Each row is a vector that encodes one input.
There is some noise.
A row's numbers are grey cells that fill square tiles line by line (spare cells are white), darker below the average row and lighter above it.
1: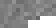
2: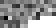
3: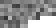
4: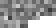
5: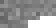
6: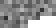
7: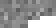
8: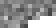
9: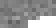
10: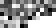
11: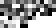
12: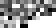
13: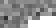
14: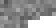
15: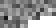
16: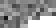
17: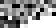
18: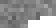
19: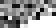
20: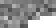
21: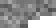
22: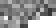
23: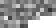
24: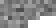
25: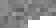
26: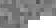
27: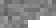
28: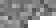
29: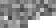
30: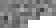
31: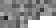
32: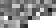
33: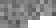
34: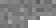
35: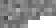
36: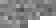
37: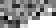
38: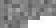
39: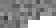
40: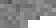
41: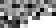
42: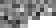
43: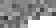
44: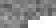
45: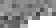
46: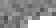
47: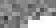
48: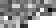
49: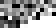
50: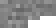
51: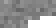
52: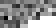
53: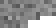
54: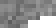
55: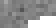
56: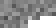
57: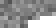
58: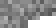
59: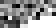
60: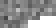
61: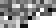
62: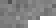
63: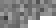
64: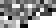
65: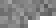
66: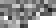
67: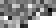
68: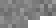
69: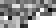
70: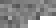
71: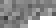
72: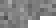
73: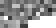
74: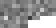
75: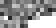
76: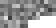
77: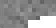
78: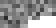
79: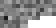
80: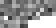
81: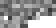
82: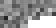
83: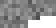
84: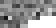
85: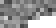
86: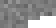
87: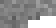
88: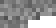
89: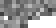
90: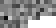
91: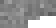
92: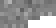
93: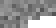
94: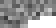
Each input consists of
three labels (each one of 9).
